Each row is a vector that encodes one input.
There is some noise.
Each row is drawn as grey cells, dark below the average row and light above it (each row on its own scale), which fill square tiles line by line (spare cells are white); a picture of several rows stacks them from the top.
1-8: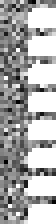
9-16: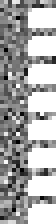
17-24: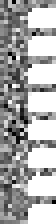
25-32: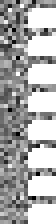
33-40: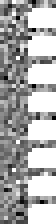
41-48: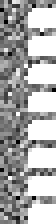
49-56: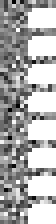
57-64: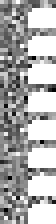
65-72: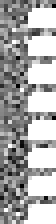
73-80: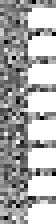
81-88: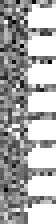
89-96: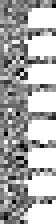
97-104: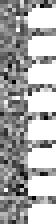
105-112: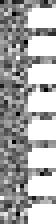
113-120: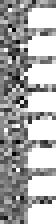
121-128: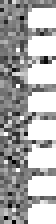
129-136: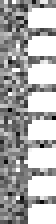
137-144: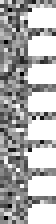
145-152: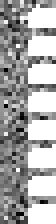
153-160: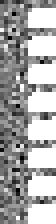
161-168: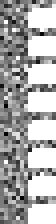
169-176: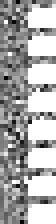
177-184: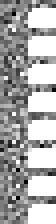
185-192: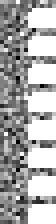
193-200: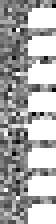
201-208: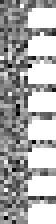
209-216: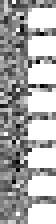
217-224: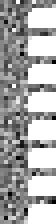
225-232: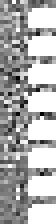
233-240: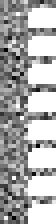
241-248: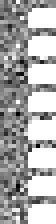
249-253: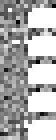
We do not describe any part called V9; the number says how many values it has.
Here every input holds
a value of V9, together with either one of 12 labels, or a point on a 13-point line.
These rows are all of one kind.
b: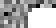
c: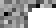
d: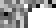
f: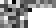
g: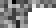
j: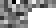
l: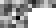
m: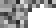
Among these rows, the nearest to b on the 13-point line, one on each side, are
c and l.
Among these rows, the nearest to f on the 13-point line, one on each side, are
d and j.
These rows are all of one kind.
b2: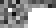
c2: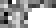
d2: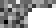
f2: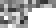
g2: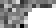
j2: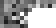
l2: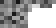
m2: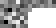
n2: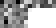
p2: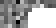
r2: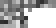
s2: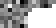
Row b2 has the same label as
l2 and r2.
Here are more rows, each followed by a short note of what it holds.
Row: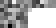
a point on a 13-point line and a value of V9
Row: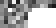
one of 12 labels and a value of V9
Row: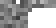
a point on a 13-point line and a value of V9
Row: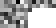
a point on a 13-point line and a value of V9
